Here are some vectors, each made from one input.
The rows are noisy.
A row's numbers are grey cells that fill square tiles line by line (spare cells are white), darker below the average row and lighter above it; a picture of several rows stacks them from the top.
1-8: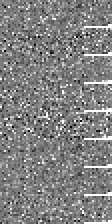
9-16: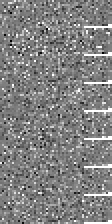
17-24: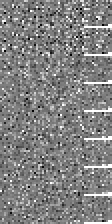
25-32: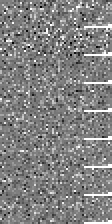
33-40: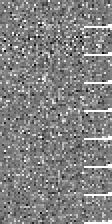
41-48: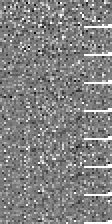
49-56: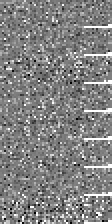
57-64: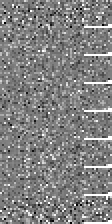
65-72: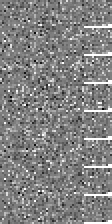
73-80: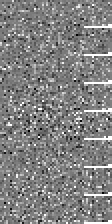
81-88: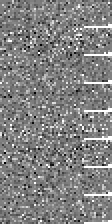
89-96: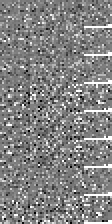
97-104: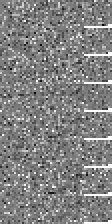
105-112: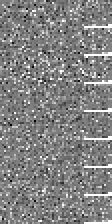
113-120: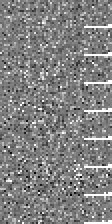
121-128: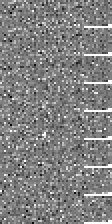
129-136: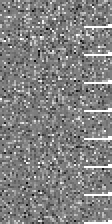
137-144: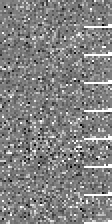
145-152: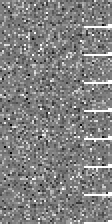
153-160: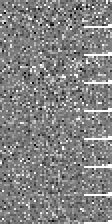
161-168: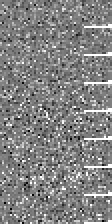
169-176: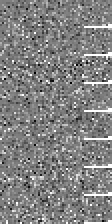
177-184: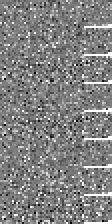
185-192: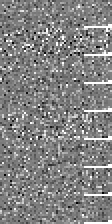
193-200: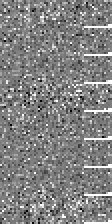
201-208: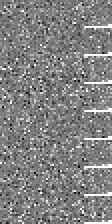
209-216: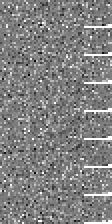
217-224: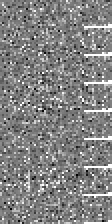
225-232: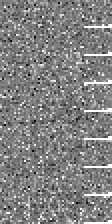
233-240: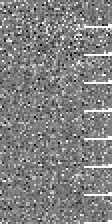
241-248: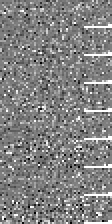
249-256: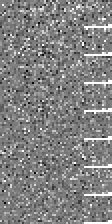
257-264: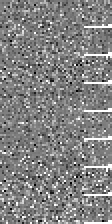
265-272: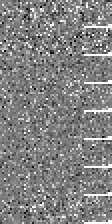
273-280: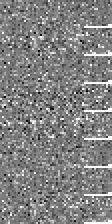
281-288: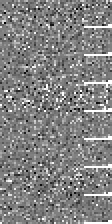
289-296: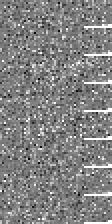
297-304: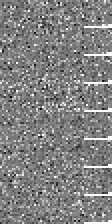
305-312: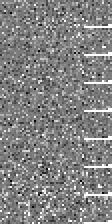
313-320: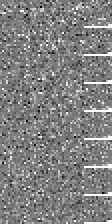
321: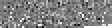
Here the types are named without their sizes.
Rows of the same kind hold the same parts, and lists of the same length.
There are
2 kinds of row.
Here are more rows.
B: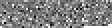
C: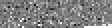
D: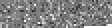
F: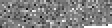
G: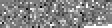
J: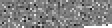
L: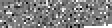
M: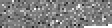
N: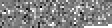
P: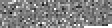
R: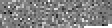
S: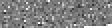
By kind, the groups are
B, L
C, D, F, G, J, M, N, P, R, S

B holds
a true/false value.
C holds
a point on a circle and a true/false value.
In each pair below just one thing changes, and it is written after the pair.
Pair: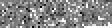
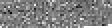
the true/false value
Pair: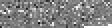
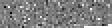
the true/false value
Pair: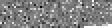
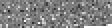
the true/false value
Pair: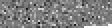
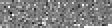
the true/false value
